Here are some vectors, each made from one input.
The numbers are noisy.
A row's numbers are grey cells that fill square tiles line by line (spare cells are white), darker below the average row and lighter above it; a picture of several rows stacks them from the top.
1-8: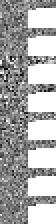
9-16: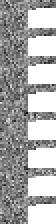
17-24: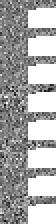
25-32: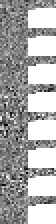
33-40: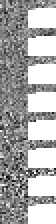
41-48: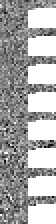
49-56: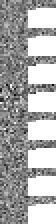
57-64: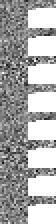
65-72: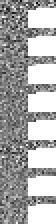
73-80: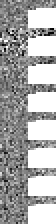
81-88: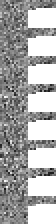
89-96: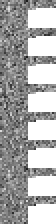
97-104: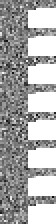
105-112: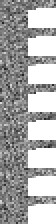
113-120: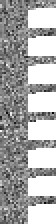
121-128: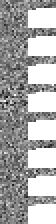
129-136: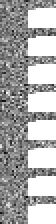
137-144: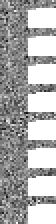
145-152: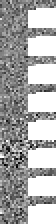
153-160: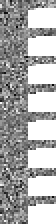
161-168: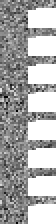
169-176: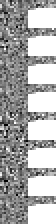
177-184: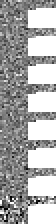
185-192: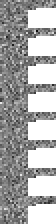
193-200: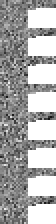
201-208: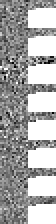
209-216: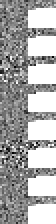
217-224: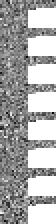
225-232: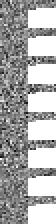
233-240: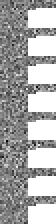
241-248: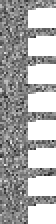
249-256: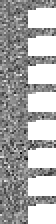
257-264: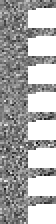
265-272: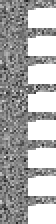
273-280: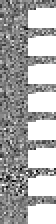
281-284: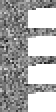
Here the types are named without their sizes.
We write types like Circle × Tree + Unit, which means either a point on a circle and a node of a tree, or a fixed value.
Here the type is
Tree.
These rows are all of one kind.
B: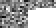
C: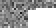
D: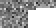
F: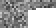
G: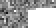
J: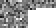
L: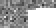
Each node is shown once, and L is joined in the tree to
C, G and J.
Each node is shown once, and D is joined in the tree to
J.
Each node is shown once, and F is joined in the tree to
C.
